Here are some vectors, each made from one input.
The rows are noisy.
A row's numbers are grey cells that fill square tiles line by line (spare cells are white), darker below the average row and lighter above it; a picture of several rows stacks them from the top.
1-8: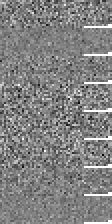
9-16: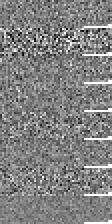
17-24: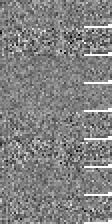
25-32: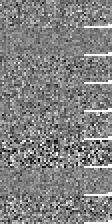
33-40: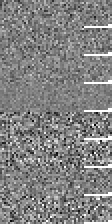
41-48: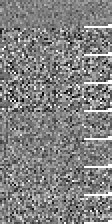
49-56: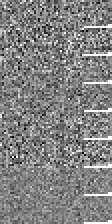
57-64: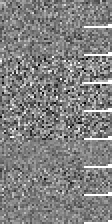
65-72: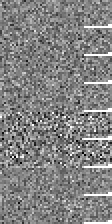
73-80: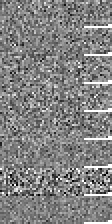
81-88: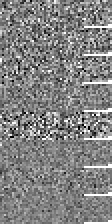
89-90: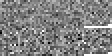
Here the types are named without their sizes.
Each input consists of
a label, together with either a label, or three true/false values.
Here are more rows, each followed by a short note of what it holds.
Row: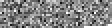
two labels
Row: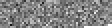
two labels
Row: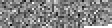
two labels
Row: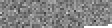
two labels
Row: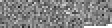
two labels
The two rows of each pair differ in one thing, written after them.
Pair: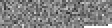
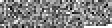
the label
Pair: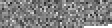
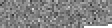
one of the three true/false values
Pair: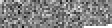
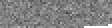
the label
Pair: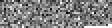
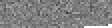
the label
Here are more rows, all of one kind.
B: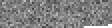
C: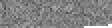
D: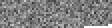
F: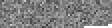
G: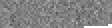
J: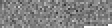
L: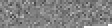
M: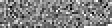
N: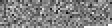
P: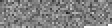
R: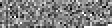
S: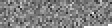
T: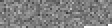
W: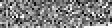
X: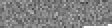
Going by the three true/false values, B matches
F, G, J and N.
